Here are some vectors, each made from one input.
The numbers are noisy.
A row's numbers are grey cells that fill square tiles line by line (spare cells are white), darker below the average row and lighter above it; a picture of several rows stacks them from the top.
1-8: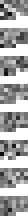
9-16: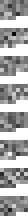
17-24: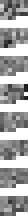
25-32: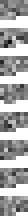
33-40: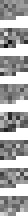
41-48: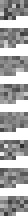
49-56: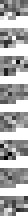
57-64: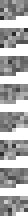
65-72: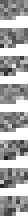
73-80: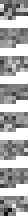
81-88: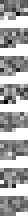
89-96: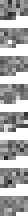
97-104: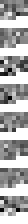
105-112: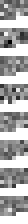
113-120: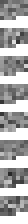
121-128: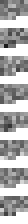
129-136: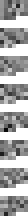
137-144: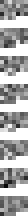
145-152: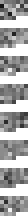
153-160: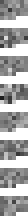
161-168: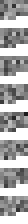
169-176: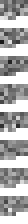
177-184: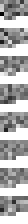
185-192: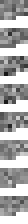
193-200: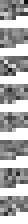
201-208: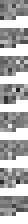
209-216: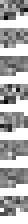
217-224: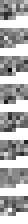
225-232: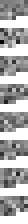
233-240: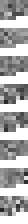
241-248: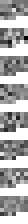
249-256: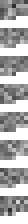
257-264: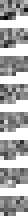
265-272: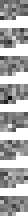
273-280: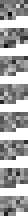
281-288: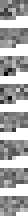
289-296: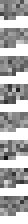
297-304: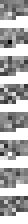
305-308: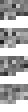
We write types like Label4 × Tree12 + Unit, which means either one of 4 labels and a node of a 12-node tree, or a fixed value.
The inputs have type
(Label6 + Tree12) × Tree12.
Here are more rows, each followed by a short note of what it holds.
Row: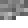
a node of each of two 12-node trees
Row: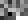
one of 6 labels and a node of a 12-node tree
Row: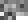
a node of each of two 12-node trees
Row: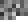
a node of each of two 12-node trees
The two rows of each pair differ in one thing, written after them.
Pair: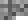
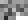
the node of the tree
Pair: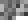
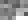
the label
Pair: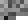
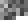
the label
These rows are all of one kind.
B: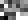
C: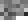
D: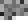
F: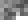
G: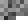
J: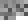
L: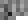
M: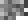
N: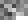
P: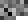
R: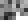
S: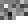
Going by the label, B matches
N and S.
